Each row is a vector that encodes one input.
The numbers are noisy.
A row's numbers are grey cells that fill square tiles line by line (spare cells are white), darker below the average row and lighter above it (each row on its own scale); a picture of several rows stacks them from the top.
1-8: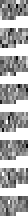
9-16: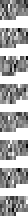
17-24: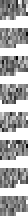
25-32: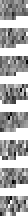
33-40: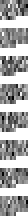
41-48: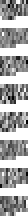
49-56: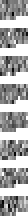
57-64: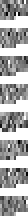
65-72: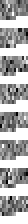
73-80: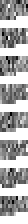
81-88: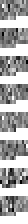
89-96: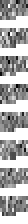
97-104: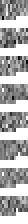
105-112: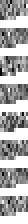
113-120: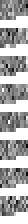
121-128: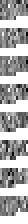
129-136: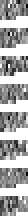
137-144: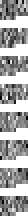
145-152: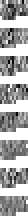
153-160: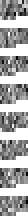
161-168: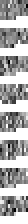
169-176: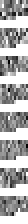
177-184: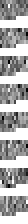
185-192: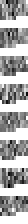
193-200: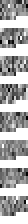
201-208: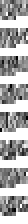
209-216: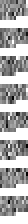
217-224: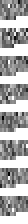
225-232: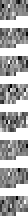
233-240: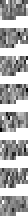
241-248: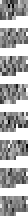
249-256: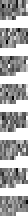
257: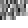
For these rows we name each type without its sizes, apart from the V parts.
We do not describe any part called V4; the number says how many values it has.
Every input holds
a list of items, each a true/false value and a value of V4.
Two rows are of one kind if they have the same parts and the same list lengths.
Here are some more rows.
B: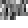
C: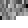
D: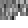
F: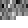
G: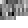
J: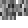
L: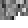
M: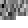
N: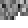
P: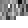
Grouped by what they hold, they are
B, G, J, M
C, F, P
D, L, N

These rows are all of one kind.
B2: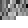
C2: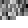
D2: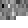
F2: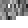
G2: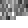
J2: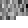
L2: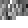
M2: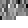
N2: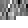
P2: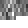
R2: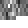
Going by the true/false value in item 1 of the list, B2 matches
D2 and M2.
